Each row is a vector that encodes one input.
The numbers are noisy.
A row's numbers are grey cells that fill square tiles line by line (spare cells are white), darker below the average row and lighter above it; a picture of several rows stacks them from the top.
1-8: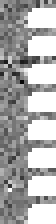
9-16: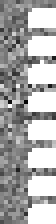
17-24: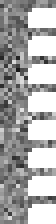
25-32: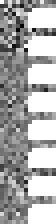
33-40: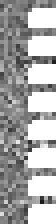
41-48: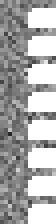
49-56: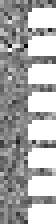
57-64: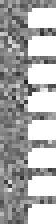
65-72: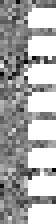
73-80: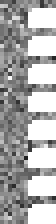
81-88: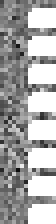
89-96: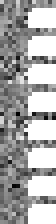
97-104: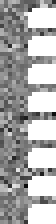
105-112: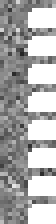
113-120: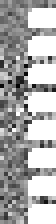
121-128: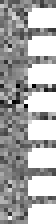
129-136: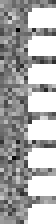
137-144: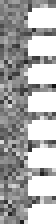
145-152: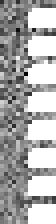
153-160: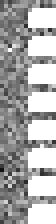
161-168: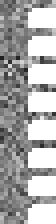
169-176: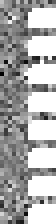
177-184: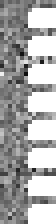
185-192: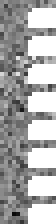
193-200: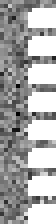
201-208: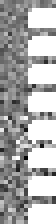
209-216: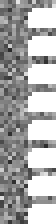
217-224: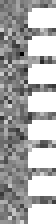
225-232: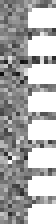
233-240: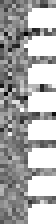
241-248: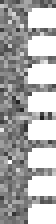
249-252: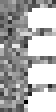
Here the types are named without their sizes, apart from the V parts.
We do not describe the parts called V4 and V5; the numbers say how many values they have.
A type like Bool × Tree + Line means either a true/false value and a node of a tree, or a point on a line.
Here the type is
Bool × List(V5) + Line × (Line + V4).
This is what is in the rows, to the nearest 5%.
About 65% of them hold a point on a line, together with either a point on a line, or a value of V4. The rest hold a true/false value, together with a list of values of V5.
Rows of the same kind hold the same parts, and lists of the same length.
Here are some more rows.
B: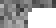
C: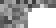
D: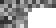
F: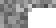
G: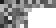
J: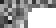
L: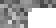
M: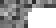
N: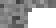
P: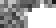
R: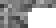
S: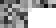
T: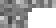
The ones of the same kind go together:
B, J
C, D, G, L
F, N, S
M, R, T
P

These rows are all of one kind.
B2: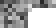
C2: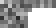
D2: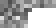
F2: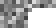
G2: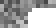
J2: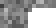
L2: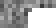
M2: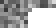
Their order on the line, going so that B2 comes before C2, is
D2, G2, M2, B2, F2, C2, J2, L2.
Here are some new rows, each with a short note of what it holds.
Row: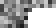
a point on each of two lines
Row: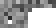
a true/false value, together with a list of two items
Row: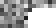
a true/false value, together with a list of one item
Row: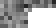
a true/false value, together with a list of one item
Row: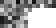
a true/false value, together with a list of two items
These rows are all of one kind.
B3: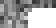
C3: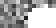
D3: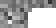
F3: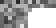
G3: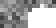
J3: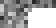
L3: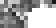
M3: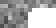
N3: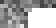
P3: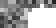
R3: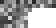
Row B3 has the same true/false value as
D3, J3 and N3.
